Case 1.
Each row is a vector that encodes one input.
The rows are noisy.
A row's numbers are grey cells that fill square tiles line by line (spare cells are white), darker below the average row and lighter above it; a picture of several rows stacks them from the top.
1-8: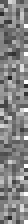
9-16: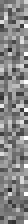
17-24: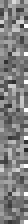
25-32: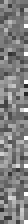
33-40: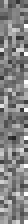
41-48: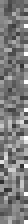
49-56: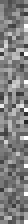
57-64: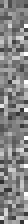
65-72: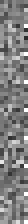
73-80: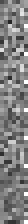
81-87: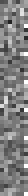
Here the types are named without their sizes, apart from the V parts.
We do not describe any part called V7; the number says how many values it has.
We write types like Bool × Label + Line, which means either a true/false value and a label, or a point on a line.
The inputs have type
Bool × Bool × Bool + Line × V7.
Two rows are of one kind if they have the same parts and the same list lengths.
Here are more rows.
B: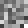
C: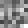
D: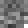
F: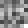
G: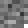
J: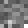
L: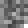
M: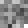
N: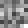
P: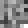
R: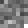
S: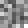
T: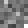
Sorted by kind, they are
B, C, F, M, N, P, S
D, G, J, L, R, T

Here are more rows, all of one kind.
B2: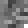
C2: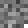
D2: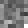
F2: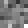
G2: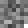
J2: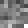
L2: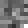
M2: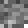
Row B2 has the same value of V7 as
F2 and L2.
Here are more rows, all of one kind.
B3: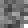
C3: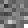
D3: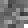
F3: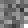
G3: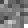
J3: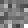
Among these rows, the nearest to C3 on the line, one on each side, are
D3 and G3.
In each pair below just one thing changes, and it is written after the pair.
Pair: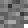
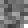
the place on the line
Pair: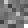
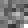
the place on the line
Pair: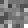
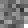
the place on the line
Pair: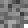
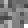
the value of V7
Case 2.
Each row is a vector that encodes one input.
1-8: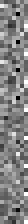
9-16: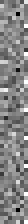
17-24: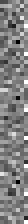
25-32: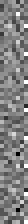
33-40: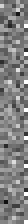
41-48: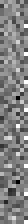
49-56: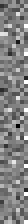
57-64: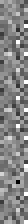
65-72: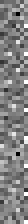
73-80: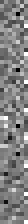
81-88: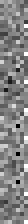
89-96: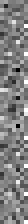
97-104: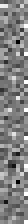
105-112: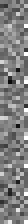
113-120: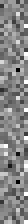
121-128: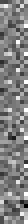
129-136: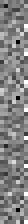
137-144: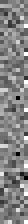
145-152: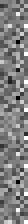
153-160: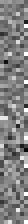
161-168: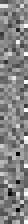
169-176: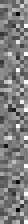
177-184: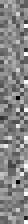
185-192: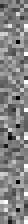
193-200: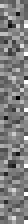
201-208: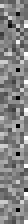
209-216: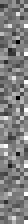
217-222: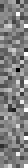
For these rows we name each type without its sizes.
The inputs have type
Bool × Tree + Circle + Unit.
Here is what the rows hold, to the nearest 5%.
About 60% of them hold a point on a circle. A few of them hold a fixed value. The rest hold a node of a tree and a true/false value.
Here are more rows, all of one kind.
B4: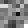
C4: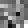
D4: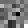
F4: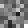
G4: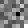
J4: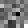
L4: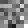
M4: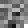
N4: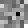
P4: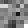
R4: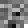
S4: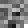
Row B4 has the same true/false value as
N4 and P4.
